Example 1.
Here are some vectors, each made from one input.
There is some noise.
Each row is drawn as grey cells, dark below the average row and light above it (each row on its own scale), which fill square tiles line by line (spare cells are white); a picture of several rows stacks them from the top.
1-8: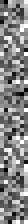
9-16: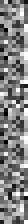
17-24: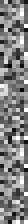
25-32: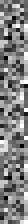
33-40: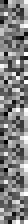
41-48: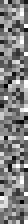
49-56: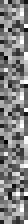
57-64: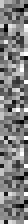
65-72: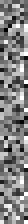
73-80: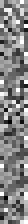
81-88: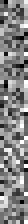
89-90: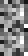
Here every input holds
one of 9 labels.
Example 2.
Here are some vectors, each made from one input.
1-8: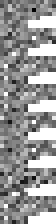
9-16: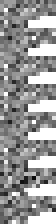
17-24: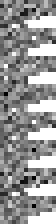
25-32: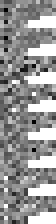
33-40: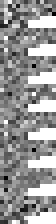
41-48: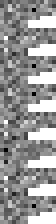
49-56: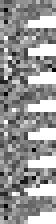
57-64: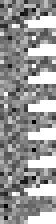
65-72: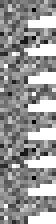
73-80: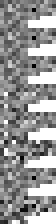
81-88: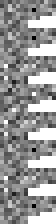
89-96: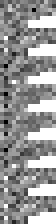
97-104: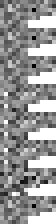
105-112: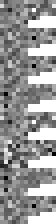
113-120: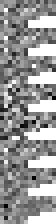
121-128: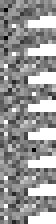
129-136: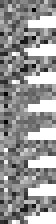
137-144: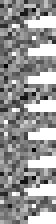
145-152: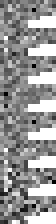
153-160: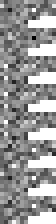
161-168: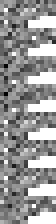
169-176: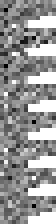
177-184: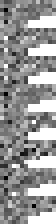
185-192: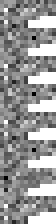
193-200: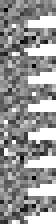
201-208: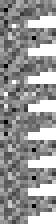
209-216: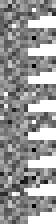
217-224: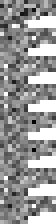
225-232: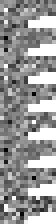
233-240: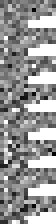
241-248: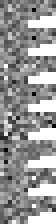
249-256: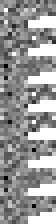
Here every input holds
either a fixed value, or three true/false values.
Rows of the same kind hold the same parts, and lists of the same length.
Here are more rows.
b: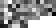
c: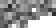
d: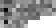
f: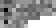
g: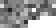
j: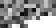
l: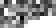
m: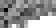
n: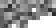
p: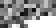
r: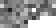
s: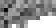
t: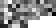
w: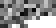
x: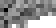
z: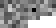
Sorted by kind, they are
b, c, d, f, g, j, m, n, p, r, s, t, w, x, z
l

